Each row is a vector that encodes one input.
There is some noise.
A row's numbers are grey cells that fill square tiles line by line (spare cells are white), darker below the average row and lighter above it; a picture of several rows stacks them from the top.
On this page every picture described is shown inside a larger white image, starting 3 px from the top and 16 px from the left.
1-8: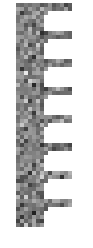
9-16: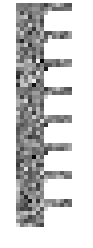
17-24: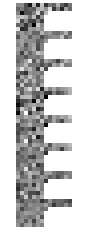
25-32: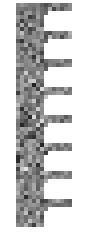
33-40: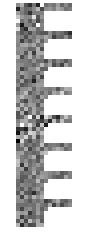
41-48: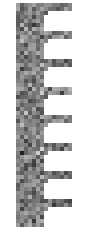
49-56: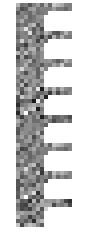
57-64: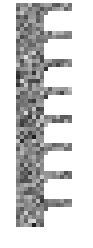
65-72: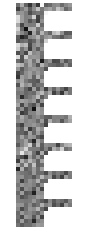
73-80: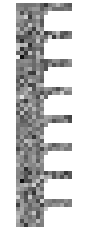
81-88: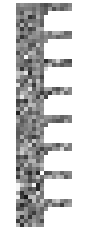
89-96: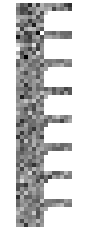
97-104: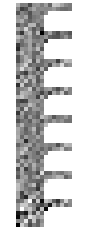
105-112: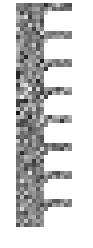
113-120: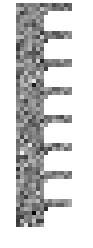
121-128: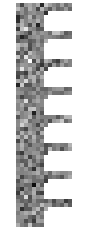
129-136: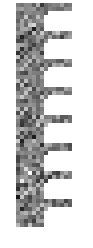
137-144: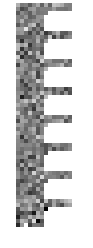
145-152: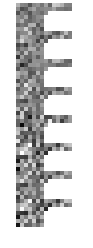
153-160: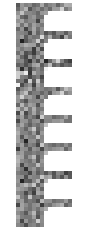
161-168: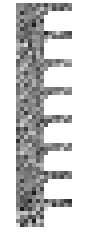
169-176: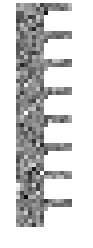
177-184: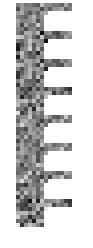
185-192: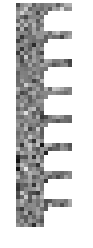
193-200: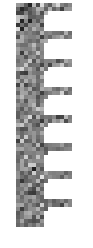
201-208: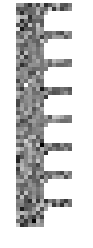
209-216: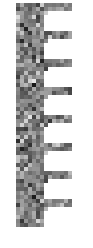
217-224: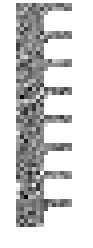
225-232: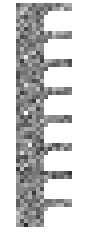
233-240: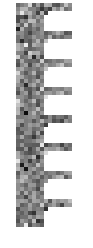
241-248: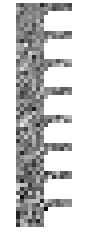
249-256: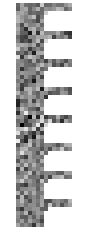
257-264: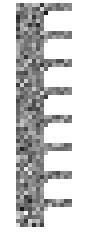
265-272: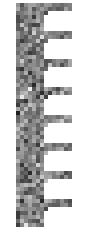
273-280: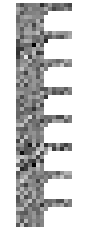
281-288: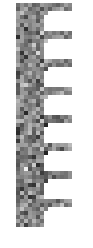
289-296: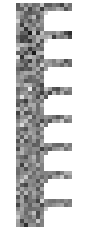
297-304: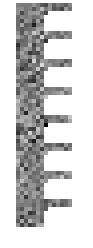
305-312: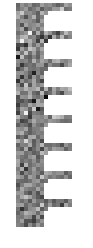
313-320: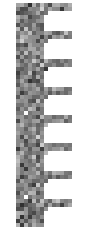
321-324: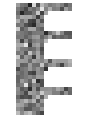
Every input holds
either a node of a 20-node tree, or four true/false values.
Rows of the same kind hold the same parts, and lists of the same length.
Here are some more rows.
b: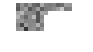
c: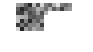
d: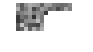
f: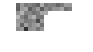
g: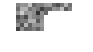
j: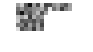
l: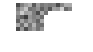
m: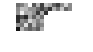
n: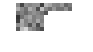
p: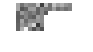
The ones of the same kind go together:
b, f, g, l, m
c, d, j, n, p

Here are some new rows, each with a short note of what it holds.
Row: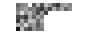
a node of a 20-node tree
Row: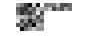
four true/false values
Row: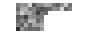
a node of a 20-node tree
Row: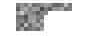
a node of a 20-node tree
